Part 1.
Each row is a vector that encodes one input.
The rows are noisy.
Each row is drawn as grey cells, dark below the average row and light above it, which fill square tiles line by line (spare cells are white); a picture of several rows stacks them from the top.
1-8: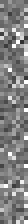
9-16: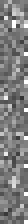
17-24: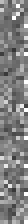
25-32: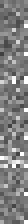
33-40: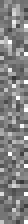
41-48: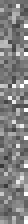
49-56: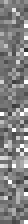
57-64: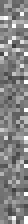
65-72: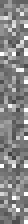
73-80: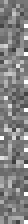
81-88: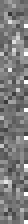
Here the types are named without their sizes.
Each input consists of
a point on a line.
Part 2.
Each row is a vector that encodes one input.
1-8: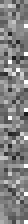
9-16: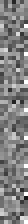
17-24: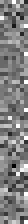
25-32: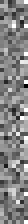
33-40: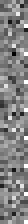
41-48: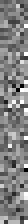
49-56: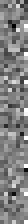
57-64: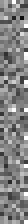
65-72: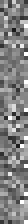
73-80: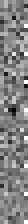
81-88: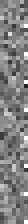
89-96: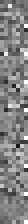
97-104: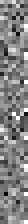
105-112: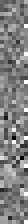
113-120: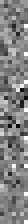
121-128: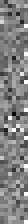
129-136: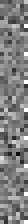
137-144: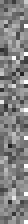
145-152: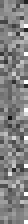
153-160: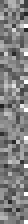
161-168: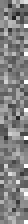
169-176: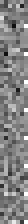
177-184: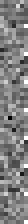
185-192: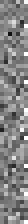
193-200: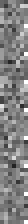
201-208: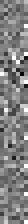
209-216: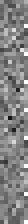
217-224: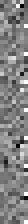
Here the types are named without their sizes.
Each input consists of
a point on a line.
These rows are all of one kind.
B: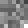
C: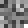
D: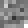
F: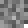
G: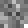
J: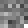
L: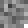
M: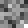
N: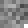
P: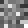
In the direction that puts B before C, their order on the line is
P, N, D, L, G, B, F, J, C, M.
